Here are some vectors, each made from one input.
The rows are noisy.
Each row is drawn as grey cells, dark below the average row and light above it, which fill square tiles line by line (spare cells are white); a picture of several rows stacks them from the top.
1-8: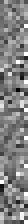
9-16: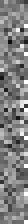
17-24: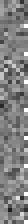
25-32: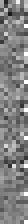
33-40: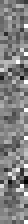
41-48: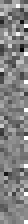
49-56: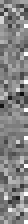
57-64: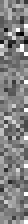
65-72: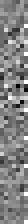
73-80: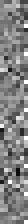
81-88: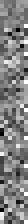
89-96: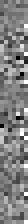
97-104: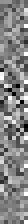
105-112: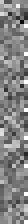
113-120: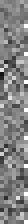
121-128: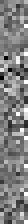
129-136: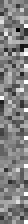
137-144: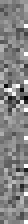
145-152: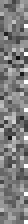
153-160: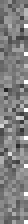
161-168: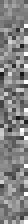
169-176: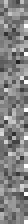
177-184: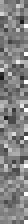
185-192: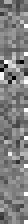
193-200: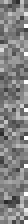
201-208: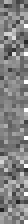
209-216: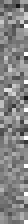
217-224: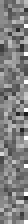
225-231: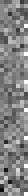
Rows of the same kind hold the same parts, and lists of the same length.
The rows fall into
2 kinds.
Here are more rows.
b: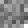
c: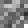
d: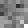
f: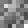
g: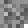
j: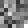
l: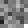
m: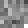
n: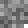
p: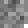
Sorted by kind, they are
b, d, g, l, p
c, f, j, m, n

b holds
a point on a 15-point line.
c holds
three true/false values.
